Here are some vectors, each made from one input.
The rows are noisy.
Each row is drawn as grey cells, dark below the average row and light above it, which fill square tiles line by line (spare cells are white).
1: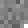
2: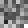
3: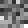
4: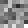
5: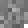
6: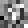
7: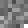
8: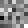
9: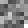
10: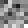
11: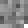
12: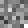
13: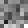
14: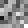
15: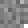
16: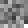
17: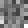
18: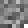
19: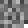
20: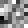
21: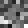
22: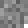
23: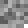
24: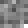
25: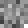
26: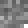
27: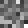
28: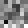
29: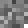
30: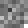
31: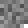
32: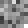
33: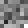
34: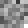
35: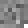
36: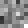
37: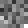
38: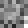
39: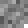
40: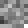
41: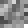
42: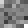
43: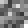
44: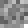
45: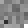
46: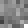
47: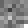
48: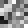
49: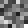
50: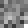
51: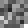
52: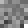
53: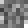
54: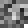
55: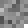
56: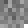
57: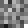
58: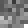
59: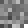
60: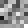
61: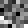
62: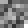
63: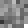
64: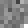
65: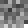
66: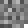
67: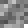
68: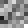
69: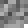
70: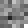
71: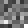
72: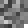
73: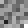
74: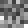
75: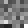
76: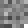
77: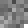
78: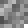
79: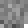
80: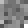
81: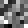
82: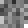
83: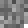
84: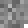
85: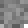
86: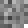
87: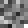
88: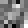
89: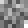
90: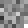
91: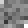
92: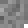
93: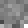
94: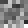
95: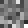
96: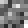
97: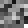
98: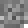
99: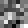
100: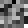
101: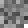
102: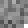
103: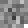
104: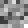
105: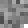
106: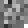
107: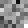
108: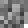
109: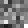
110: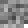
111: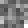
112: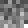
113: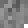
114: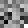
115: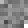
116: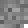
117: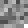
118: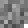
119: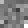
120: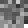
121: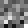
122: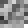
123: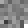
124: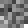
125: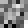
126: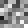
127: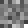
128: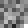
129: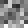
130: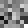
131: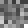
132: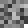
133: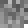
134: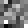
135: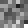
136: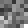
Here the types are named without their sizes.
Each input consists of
a list of items, each a point on a line and a true/false value.
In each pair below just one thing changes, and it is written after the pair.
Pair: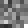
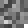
the true/false value in item 1 of the list
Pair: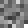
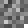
the place on the line in item 1 of the list
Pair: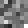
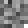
the place on the line in item 1 of the list
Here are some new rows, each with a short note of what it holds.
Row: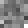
a list of two items
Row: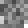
a list of two items
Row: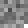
a list of three items
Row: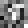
the empty list
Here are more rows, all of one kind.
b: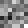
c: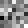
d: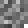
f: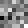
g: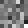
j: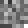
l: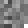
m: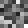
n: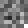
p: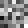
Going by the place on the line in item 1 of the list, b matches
c, f, l and m.
